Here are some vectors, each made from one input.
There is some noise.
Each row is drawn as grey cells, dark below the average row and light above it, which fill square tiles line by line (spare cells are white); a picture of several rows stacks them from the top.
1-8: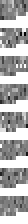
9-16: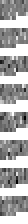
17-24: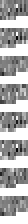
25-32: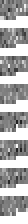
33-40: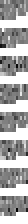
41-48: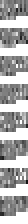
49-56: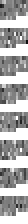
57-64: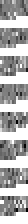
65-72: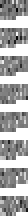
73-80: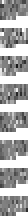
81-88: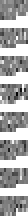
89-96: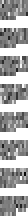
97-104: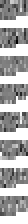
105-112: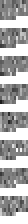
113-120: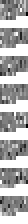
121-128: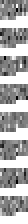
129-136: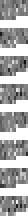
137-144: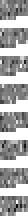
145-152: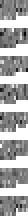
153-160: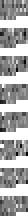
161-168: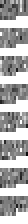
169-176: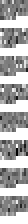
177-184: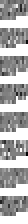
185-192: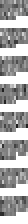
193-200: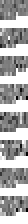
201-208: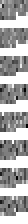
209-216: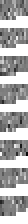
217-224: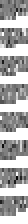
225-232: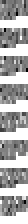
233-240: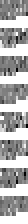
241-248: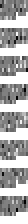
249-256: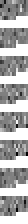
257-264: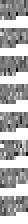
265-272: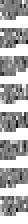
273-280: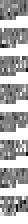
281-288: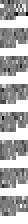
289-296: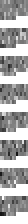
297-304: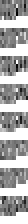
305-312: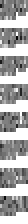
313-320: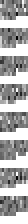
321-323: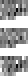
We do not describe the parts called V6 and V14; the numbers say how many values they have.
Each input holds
one of 5 labels, a true/false value, a value of V6 and a value of V14.
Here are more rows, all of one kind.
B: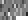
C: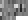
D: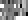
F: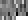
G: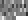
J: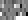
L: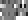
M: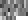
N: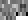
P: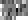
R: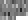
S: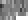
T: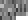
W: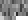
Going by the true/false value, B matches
G, M and S.
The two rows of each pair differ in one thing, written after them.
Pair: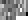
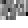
the label
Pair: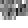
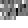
the label
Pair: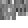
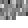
the value of V6
